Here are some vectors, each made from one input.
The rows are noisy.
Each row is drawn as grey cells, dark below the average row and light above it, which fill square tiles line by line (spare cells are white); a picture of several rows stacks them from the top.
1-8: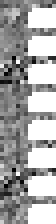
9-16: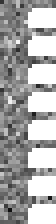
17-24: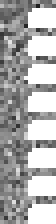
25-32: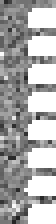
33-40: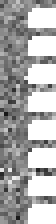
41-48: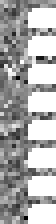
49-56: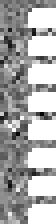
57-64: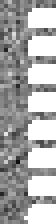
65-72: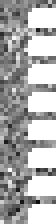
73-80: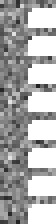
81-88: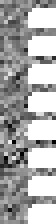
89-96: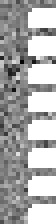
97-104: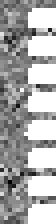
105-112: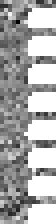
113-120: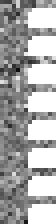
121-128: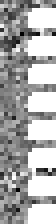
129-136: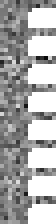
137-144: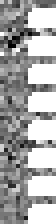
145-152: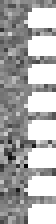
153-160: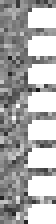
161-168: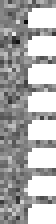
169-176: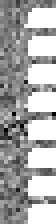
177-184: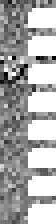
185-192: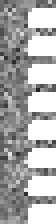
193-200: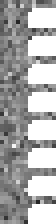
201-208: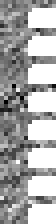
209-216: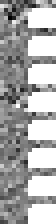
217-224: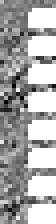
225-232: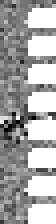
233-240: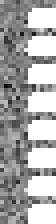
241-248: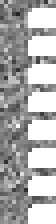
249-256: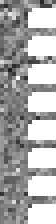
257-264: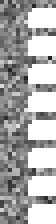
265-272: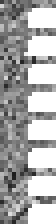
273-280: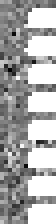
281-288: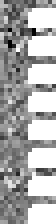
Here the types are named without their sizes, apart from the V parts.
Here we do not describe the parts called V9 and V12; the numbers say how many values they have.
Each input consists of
either a fixed value, or a point on each of two lines, a true/false value, a value of V9 and a value of V12.
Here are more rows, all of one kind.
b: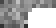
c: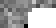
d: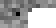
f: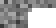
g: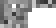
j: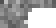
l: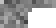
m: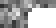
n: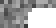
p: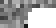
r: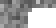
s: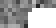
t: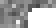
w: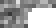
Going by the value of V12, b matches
c, f and w.
